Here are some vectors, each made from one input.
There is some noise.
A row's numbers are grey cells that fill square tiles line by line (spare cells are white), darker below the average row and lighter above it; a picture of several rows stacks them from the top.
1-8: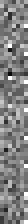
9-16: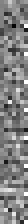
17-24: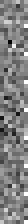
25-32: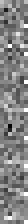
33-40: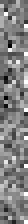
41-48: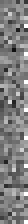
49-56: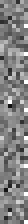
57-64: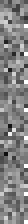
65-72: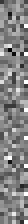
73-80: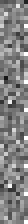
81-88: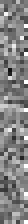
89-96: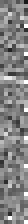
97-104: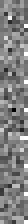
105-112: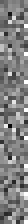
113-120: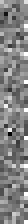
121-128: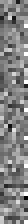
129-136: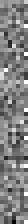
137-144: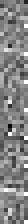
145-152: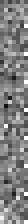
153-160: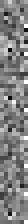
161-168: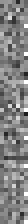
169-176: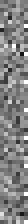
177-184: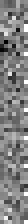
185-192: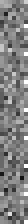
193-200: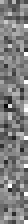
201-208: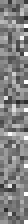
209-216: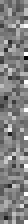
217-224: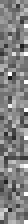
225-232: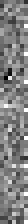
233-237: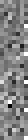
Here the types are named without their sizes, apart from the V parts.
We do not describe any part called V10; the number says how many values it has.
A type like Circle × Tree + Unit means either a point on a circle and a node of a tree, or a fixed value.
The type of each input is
Line × (Line + V10).
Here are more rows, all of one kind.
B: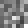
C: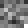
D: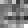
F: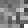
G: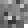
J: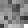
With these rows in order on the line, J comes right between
B and D.
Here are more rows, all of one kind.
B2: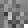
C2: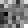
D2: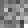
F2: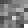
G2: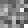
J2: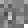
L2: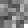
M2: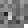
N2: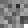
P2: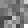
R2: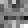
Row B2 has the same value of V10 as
F2 and N2.
